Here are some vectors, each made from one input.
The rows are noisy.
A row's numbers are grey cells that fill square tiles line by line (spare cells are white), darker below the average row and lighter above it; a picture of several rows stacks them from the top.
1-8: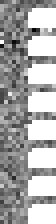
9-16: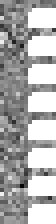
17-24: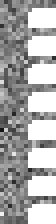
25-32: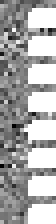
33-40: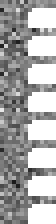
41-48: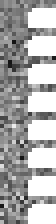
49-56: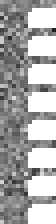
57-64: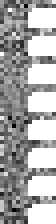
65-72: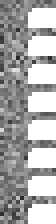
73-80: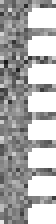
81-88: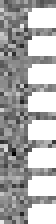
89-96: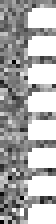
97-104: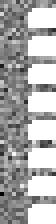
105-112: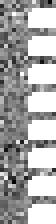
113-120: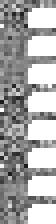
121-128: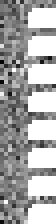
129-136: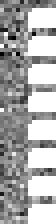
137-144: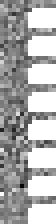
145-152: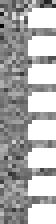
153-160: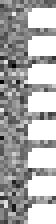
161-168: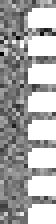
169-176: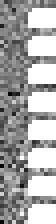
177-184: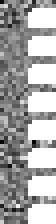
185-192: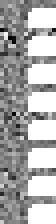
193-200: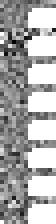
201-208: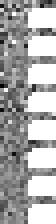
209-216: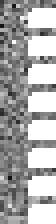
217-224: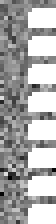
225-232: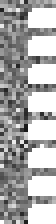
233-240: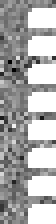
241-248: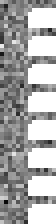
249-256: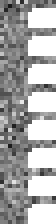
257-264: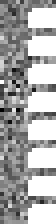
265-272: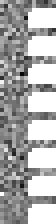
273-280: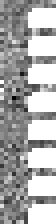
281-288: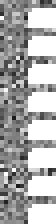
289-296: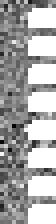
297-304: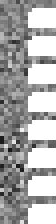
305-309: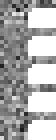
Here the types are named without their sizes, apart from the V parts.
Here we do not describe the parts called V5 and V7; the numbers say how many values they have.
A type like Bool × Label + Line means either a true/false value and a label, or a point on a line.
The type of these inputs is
(Line + V5) × V7 + Tree.
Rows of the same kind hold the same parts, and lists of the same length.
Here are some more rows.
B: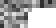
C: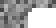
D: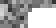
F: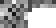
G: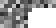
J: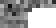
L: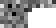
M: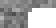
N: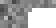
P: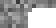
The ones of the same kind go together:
B, D, F, G, J, L
C, M
N, P

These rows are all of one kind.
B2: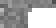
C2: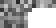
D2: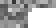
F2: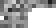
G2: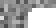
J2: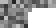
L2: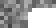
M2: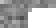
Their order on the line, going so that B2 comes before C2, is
F2, G2, J2, M2, B2, C2, L2, D2.
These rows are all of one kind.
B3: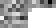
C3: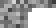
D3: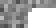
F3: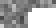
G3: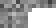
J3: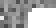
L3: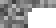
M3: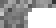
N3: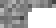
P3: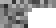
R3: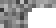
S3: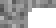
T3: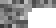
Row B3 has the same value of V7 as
P3 and S3.
